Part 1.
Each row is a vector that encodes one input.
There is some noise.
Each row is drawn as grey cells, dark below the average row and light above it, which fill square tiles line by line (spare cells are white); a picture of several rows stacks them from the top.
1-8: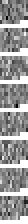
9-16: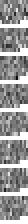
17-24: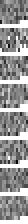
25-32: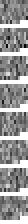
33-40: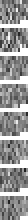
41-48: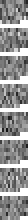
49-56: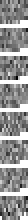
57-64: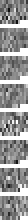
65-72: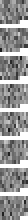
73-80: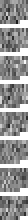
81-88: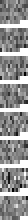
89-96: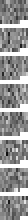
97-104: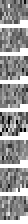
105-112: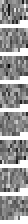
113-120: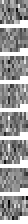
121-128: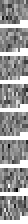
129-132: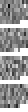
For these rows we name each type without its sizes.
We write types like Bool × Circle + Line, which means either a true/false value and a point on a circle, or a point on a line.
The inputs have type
(Bool × Bool × Bool + Line) × Line.
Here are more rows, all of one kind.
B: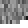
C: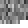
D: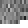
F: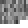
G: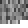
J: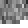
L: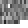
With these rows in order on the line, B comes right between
C and D.
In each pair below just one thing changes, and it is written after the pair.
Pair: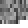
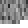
the place on the line
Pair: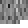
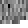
one of the three true/false values
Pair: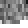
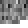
one of the three true/false values
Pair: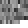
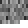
the place on the line
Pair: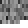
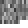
the place on the line
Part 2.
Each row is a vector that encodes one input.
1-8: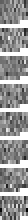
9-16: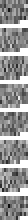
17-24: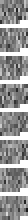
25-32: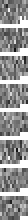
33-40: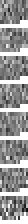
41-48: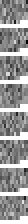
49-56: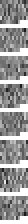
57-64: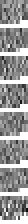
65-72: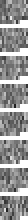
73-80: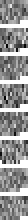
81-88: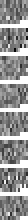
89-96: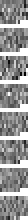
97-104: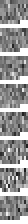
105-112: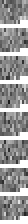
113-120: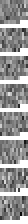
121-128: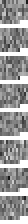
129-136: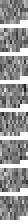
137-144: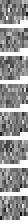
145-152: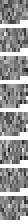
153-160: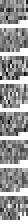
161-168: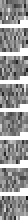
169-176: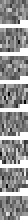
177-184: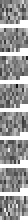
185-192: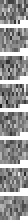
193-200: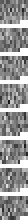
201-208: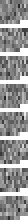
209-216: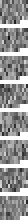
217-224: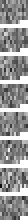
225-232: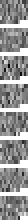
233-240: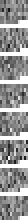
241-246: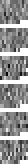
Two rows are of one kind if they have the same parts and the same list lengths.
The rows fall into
2 kinds.
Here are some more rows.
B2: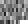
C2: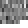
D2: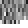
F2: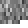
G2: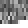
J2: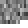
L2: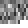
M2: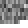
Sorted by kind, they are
B2, C2, F2, J2, L2
D2, G2, M2

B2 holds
a point on a 14-point circle and three true/false values.
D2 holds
one of 10 labels and three true/false values.
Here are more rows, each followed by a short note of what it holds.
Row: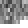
a point on a 14-point circle and three true/false values
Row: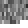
a point on a 14-point circle and three true/false values
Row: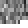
a point on a 14-point circle and three true/false values
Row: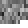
a point on a 14-point circle and three true/false values
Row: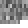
a point on a 14-point circle and three true/false values
